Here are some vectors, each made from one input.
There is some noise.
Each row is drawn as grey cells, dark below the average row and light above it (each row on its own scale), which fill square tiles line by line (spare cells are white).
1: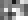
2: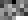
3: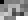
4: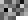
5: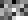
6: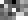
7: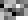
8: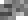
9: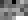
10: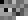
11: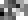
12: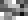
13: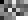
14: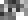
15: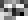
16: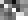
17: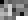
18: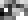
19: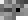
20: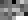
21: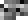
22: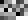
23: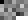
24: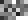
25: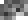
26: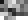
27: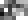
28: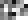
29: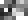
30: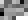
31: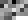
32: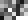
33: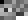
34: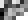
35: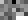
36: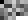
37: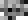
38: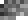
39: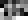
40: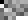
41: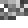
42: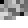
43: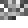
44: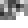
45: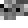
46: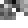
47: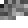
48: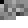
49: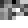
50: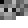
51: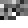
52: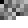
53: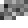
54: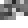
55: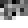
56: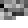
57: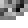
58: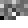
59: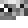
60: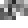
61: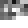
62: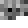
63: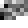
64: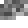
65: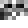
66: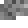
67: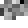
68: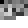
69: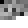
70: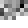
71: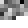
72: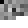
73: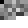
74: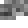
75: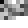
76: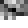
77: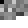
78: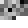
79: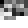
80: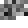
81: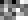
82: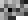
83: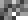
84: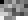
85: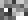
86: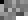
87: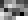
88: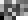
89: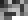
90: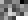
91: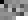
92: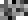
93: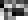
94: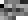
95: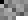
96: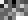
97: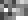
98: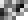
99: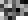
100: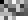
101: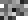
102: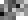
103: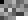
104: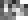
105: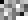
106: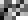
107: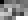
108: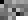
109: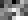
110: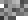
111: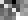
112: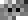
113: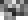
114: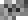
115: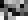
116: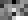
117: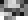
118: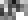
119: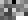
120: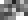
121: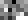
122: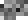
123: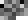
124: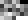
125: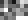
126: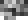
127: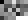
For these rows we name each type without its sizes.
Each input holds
a point on a line, together with either a label, or a point on a line.
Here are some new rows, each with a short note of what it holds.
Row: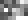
a point on each of two lines
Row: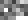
a point on each of two lines
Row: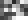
a point on each of two lines
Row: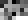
a point on each of two lines
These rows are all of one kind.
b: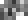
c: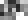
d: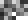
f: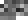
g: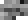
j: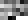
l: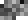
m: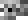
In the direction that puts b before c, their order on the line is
d, j, m, g, l, f, b, c.
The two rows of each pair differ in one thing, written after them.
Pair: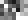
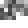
the label
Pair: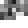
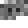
the place on the line
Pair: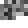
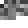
the label
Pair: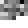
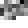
the label
